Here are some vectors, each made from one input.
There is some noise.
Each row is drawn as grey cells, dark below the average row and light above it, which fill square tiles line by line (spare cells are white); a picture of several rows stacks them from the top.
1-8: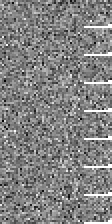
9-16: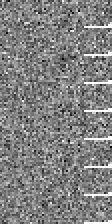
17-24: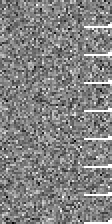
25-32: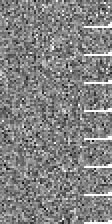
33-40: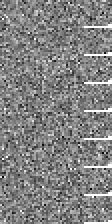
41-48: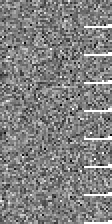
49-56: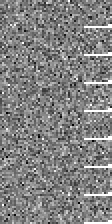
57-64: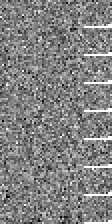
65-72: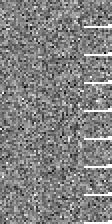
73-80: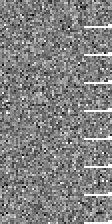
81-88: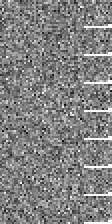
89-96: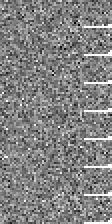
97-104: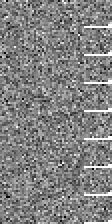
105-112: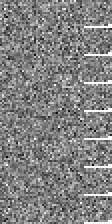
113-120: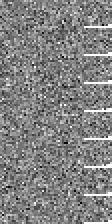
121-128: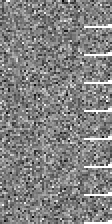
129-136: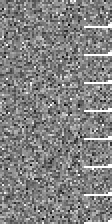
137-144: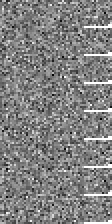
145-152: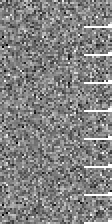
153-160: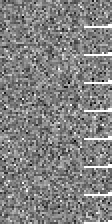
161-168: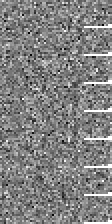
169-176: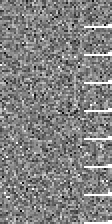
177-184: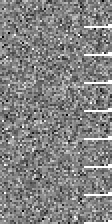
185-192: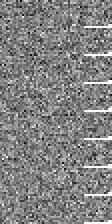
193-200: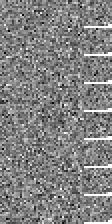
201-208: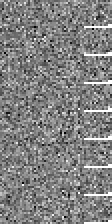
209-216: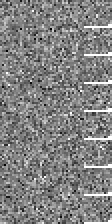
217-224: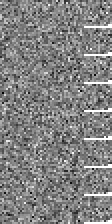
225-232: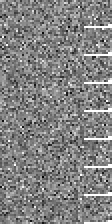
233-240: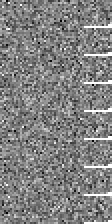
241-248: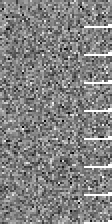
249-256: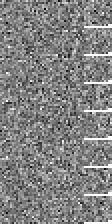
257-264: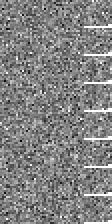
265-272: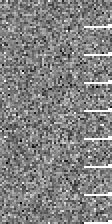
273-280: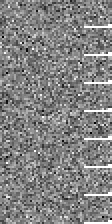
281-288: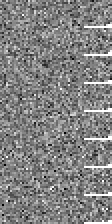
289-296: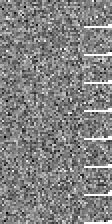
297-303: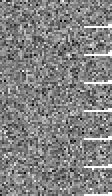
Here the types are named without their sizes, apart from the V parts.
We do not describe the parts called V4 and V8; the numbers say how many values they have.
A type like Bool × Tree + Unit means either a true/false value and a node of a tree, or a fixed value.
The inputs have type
Bool × (Line + V4) × (Line + V8).
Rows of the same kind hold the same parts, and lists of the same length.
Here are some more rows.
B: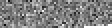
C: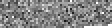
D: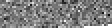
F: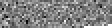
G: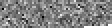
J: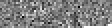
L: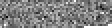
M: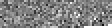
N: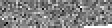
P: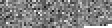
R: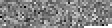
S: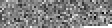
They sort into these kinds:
B, C, J
D, F, G, L, P
M, R, S
N

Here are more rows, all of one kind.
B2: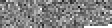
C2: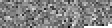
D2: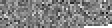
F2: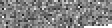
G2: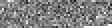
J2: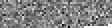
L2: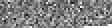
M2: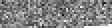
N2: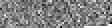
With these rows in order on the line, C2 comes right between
B2 and J2.
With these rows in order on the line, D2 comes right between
F2 and M2.
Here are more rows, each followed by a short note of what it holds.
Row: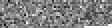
a true/false value, a value of V4 and a value of V8
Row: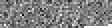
a point on a line, a true/false value and a value of V8
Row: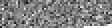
a true/false value, a value of V4 and a value of V8
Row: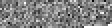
a point on a line, a true/false value and a value of V4
